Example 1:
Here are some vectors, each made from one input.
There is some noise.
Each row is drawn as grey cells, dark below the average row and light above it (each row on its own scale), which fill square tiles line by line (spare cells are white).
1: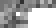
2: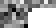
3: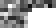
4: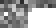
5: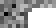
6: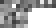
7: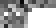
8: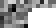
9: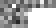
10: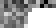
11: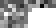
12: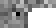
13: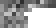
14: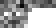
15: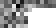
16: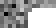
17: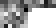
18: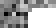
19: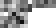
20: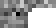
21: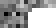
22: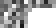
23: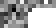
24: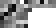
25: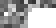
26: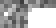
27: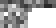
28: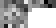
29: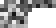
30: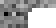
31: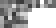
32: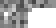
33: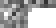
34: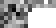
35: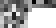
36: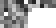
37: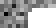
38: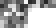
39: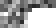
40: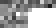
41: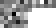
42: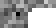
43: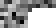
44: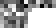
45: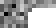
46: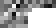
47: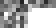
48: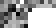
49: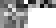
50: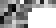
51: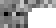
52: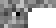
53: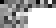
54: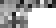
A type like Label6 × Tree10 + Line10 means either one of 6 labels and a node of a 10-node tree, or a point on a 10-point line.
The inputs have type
Line5 + Tree8.
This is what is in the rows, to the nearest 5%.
About 35% of them hold a point on a 5-point line. The rest hold a node of an 8-node tree.
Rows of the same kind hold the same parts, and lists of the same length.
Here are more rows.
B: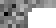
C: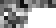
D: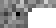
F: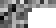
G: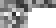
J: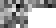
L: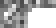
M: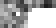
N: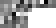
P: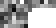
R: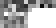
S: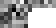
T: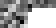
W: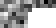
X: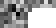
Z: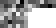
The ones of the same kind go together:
B, D, F, P, S, X
C, G, J, L, M, N, R, T, W, Z

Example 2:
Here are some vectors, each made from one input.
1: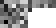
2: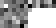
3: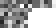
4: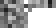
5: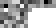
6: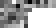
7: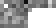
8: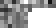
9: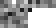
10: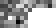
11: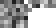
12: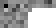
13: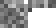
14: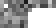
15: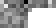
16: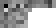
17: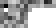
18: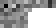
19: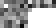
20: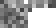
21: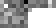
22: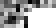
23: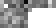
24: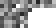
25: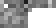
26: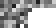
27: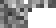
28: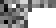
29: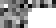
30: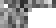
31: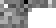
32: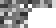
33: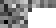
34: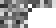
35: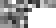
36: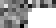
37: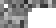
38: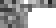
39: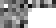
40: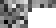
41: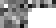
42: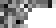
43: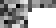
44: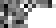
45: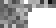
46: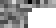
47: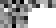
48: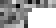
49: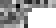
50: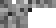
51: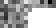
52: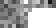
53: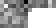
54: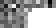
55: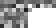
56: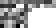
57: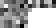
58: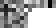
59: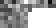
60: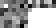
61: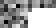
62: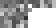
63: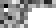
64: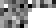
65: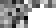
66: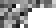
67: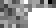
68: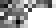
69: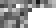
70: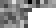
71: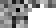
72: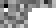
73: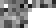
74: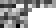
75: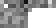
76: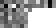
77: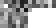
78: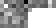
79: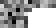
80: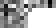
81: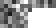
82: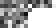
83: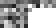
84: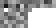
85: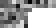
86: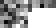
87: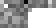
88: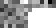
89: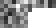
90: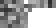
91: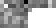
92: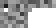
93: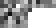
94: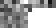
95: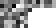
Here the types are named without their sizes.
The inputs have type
Line × (Tree + Unit).
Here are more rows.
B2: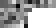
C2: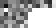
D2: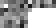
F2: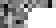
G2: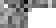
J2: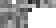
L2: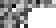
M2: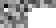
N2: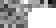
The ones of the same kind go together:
B2, C2, F2, J2, L2, M2, N2
D2, G2

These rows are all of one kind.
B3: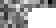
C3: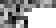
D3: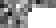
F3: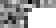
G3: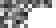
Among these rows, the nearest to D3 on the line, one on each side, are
B3 and G3.
